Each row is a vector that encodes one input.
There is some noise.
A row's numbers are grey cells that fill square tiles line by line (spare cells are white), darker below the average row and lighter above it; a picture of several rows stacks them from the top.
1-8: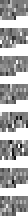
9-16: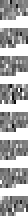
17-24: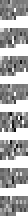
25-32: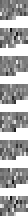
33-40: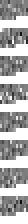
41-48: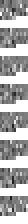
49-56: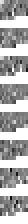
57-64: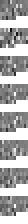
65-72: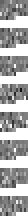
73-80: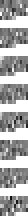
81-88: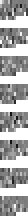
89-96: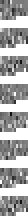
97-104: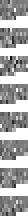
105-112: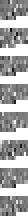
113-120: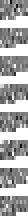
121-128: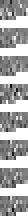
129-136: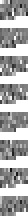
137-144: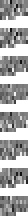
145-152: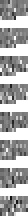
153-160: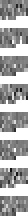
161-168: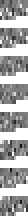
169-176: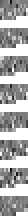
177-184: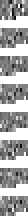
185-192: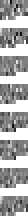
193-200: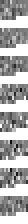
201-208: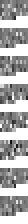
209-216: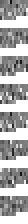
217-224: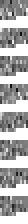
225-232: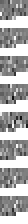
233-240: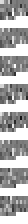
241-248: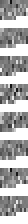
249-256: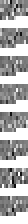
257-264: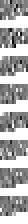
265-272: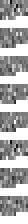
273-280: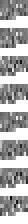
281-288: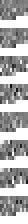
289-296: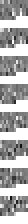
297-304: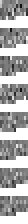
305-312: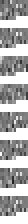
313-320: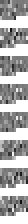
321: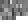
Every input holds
a list of up to three points on an 8-point line.
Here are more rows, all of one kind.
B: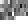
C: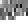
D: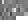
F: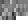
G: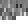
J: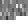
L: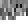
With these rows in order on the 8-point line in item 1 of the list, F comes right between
D and J.
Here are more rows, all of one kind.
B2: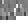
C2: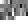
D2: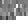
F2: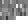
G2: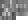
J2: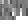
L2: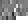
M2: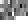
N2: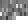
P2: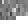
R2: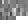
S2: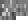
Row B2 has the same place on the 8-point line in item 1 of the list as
D2, G2, L2 and S2.
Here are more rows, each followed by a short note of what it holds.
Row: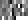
the empty list
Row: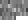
a list of two items
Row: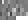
a list of three items
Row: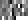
the empty list
